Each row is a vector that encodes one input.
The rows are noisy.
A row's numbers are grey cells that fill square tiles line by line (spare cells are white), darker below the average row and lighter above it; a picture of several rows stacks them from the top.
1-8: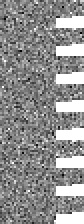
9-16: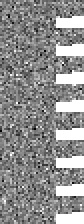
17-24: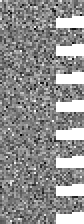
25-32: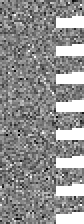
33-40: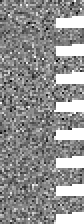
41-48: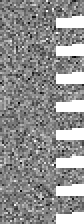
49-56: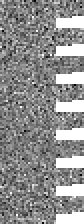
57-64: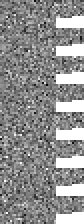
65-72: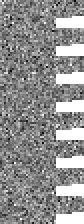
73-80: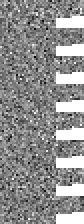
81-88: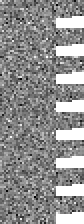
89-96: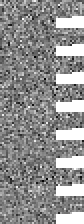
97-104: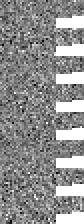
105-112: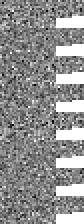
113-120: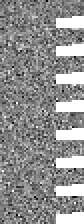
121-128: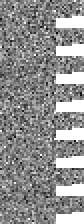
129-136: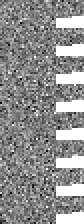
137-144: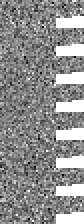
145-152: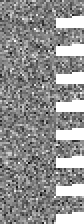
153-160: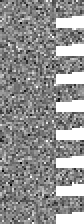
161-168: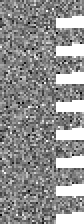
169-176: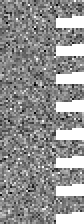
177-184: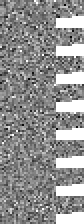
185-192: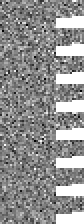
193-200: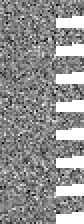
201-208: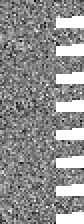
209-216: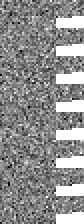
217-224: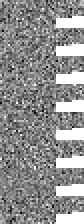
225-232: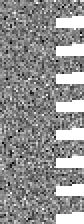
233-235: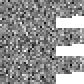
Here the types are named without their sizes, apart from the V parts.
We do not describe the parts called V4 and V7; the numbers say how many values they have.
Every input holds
a point on a circle, a true/false value and a value of V7, together with either a node of a tree, or a value of V4.
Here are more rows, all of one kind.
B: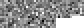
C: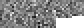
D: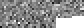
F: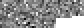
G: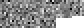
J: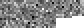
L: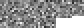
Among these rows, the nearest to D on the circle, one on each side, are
C and L.
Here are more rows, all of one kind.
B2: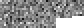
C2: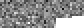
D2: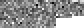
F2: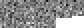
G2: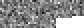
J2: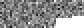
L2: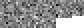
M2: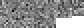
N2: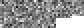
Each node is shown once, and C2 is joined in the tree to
F2 and J2.
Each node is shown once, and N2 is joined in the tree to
D2 and F2.
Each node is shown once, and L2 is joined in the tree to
B2.
